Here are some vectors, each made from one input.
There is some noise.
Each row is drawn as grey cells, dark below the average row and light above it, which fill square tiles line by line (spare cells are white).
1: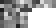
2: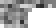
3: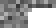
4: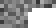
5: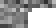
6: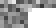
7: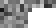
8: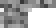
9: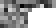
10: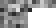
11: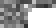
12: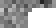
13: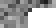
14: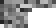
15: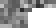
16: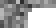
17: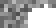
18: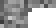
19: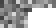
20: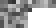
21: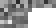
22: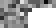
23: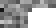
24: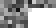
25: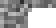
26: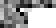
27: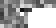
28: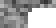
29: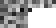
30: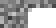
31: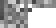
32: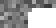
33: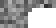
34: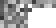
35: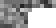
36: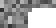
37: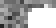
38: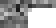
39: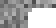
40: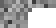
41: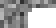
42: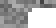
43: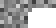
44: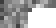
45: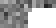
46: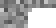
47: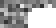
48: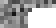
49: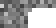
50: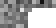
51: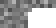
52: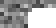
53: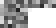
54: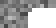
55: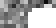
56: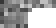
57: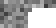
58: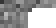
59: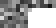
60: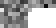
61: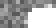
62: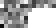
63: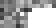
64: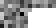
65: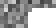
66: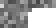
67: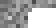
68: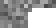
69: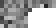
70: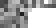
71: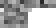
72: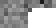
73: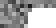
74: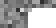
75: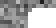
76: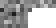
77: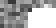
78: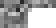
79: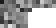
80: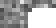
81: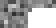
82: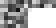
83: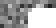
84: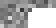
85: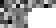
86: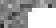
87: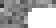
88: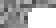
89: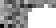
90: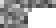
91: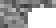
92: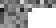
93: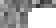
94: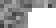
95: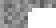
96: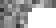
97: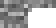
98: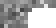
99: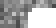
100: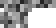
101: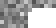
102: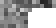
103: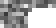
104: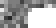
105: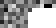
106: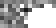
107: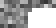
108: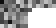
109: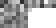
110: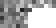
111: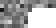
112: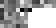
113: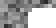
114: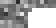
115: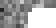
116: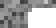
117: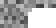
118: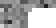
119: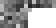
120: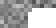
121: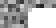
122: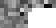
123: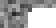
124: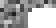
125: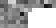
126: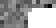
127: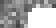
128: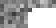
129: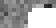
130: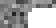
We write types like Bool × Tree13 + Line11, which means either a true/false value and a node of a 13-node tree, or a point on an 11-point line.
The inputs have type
(Bool × Bool × Bool × Bool + Unit) × Circle6 × Label5 × Label6.
